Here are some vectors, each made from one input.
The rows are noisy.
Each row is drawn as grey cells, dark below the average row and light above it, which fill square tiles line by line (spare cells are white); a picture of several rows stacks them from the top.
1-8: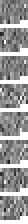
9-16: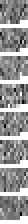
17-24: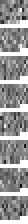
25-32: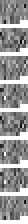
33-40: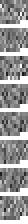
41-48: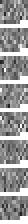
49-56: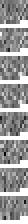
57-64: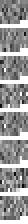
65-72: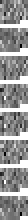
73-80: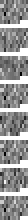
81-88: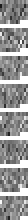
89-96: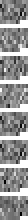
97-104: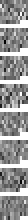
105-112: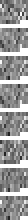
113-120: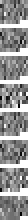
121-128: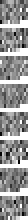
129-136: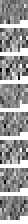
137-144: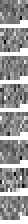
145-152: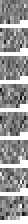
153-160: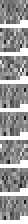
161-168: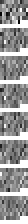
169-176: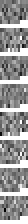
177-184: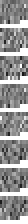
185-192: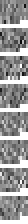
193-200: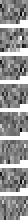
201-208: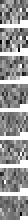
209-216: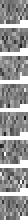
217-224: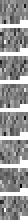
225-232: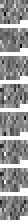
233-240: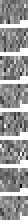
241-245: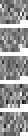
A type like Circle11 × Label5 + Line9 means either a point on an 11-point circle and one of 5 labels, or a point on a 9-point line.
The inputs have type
Bool × Bool × Bool × Bool + Line6.
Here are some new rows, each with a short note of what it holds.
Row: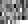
a point on a 6-point line
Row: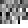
a point on a 6-point line
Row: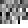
a point on a 6-point line
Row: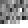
a point on a 6-point line
